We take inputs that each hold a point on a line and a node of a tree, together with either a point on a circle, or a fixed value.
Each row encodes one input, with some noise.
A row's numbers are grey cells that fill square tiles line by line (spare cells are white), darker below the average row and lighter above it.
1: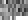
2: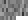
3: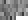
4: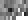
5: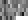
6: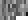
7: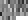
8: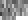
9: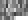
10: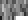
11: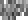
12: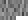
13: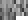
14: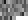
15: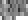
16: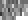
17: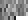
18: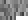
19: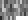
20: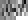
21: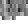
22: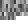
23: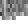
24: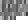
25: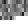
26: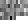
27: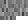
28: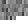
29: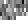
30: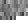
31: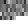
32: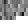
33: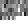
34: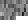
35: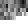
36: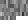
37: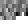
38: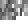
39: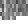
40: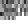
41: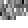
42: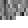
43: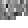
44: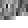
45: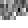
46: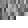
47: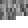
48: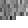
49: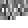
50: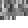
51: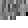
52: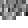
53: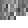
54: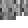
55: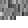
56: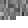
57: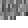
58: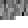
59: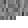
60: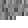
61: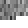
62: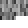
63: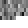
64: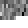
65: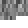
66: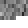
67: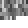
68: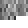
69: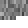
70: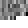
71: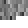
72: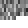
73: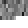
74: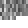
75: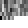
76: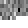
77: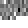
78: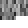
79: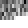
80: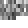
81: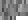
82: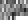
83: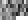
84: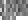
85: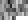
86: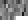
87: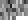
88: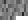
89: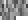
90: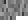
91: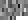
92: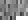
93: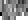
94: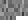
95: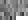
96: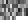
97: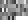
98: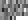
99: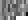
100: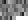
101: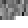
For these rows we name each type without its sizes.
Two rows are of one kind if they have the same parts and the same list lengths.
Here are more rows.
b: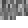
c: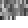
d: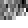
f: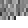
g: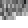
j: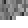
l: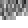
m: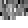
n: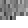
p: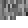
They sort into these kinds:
b, j, n, p
c, d, f, g, l, m

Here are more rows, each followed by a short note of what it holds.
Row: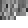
a point on a circle, a point on a line and a node of a tree
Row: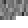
a point on a line and a node of a tree
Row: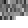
a point on a line and a node of a tree
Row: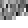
a point on a circle, a point on a line and a node of a tree
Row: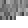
a point on a line and a node of a tree
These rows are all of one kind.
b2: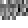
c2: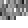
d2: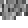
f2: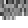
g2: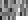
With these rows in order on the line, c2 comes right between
b2 and d2.
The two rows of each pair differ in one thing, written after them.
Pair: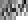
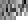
the place on the line
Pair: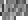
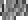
the place on the line
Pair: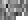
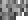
the place on the circle
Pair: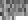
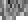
the place on the line
